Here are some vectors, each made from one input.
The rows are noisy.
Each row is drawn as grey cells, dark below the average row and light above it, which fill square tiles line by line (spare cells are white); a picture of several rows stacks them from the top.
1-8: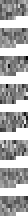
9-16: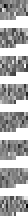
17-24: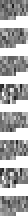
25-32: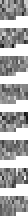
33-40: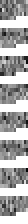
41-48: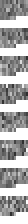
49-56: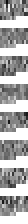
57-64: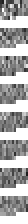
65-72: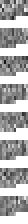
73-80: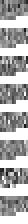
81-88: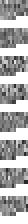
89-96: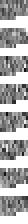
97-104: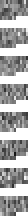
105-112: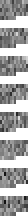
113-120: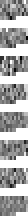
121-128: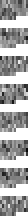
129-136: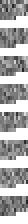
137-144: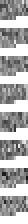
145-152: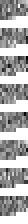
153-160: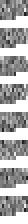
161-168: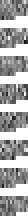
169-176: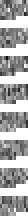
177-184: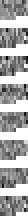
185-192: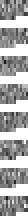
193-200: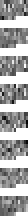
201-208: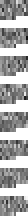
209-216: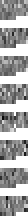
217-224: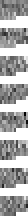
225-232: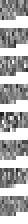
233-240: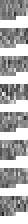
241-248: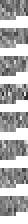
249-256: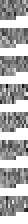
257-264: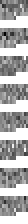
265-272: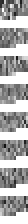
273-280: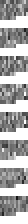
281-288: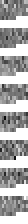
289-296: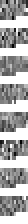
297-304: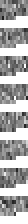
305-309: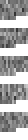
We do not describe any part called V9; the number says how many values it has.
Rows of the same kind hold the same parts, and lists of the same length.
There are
4 kinds of row.
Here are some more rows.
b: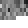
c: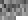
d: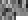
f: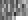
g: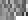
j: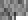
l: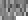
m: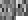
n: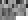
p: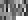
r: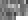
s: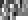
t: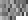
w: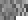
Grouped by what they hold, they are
b, c, g, l, t
d, f, j, n, r, w
m, p
s

